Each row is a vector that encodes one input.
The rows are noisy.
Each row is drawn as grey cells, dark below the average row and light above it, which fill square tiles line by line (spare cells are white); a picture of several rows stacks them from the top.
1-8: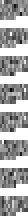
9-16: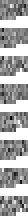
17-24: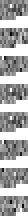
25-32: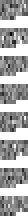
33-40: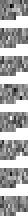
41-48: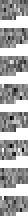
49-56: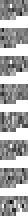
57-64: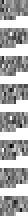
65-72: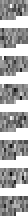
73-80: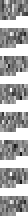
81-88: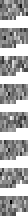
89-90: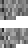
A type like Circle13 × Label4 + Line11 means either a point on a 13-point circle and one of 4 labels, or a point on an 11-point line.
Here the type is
(Bool × Bool × Bool + Unit) × Line8.
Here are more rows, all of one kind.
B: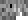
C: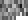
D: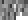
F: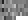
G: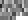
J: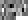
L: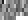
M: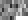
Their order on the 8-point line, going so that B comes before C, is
M, J, B, D, F, L, G, C.
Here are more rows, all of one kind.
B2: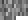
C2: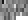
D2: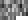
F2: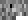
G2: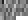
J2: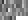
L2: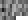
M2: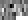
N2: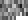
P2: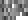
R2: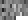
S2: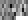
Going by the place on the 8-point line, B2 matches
C2 and G2.
